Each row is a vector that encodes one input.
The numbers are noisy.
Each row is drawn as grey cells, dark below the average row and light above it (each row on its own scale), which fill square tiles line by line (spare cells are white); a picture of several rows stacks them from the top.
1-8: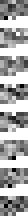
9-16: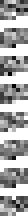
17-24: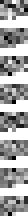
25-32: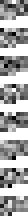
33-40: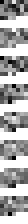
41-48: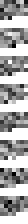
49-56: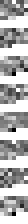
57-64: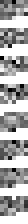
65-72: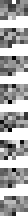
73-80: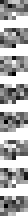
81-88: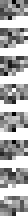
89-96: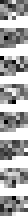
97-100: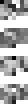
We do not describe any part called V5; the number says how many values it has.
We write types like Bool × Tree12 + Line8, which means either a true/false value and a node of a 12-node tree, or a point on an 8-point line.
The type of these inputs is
List2(Line4) + V5 × V5.
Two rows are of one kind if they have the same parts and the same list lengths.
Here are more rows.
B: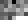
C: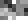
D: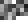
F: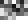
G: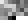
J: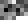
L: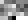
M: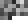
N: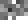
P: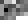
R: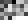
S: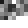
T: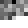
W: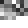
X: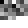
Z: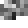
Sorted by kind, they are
B, M, R, T
C
D, F, J, N, P, S, W, X
G, L, Z

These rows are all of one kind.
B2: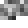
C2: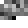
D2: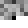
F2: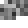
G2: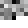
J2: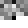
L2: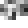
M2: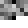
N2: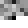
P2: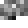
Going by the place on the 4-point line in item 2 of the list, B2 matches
C2, M2 and P2.
